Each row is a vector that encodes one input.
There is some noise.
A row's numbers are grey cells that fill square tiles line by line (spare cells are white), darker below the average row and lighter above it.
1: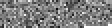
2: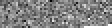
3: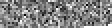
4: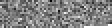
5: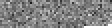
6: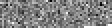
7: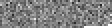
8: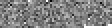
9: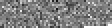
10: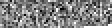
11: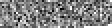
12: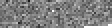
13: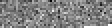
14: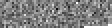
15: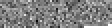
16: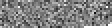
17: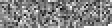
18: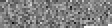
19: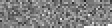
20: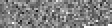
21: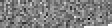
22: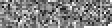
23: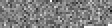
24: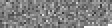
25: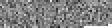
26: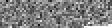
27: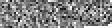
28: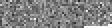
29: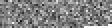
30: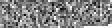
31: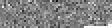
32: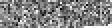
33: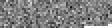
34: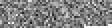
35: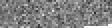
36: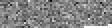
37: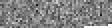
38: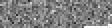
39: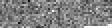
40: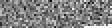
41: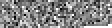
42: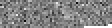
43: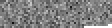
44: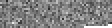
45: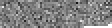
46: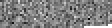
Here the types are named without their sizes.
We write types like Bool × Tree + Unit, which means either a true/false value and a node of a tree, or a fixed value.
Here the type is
List(Line).
